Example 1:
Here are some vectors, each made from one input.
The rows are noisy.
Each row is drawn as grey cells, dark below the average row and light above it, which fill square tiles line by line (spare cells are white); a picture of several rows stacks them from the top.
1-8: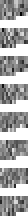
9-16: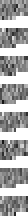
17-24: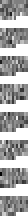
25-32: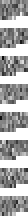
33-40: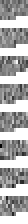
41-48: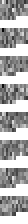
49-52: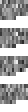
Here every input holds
one of 5 labels, a point on a 4-point line and a point on a 6-point line.
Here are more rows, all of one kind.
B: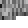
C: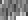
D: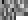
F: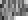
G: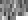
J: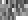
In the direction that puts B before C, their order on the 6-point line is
B, F, G, J, C, D.
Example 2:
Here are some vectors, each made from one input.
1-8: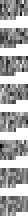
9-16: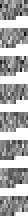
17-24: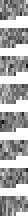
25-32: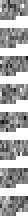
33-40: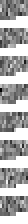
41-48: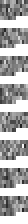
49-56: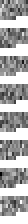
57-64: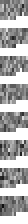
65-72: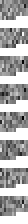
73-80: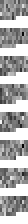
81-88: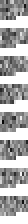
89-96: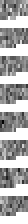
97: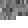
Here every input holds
a point on a 10-point circle and a node of a 13-node tree.
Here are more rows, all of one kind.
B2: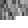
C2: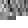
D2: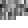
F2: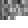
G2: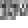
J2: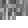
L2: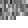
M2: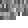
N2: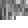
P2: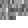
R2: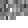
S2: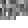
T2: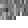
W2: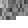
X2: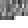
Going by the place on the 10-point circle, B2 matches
D2, J2, N2 and S2.
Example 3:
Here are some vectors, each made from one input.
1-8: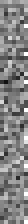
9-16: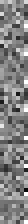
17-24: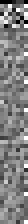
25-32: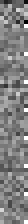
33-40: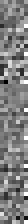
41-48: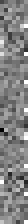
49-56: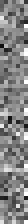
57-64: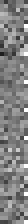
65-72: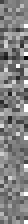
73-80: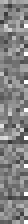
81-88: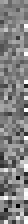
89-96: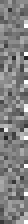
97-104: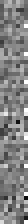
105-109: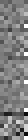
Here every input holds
a point on an 8-point line, together with either a fixed value, or a node of a 12-node tree.
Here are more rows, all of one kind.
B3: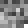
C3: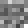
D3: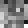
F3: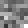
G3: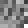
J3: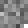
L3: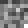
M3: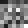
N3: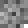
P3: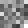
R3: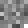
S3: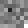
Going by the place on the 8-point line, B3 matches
D3 and F3.
